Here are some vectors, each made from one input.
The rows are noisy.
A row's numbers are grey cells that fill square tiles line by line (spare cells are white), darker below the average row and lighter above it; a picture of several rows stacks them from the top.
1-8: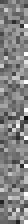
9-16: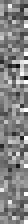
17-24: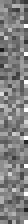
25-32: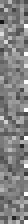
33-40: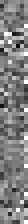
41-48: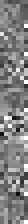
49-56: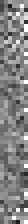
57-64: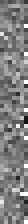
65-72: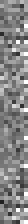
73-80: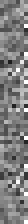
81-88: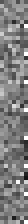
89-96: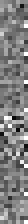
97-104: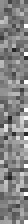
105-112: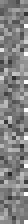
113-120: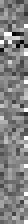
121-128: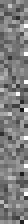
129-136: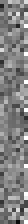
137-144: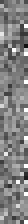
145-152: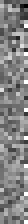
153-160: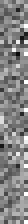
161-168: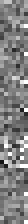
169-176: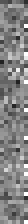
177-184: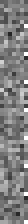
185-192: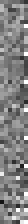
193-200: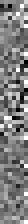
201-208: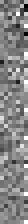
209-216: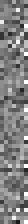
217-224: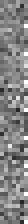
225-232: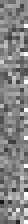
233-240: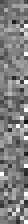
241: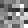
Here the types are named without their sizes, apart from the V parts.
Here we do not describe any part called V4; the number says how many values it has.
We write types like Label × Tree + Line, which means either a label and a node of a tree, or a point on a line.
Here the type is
List(Bool × V4).
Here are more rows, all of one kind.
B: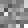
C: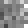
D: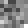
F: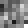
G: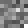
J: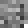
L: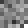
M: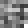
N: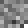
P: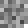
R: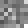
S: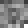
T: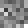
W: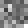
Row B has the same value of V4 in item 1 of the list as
R, T and W.
